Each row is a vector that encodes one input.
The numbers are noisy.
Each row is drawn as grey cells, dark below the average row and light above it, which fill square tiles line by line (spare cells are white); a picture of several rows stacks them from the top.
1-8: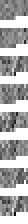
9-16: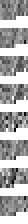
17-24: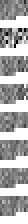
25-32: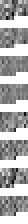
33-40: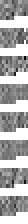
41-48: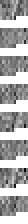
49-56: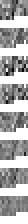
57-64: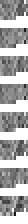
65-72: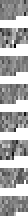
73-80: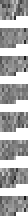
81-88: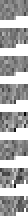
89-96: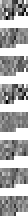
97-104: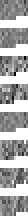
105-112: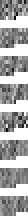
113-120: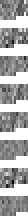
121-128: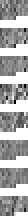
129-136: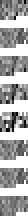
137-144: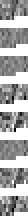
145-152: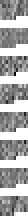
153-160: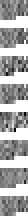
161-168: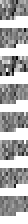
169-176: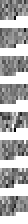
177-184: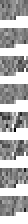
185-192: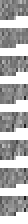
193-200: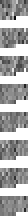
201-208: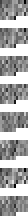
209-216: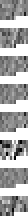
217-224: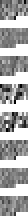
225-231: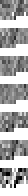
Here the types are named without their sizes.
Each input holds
a point on a line.
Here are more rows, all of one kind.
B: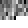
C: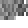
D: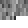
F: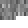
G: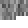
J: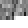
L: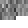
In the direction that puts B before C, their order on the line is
L, F, J, B, D, G, C.
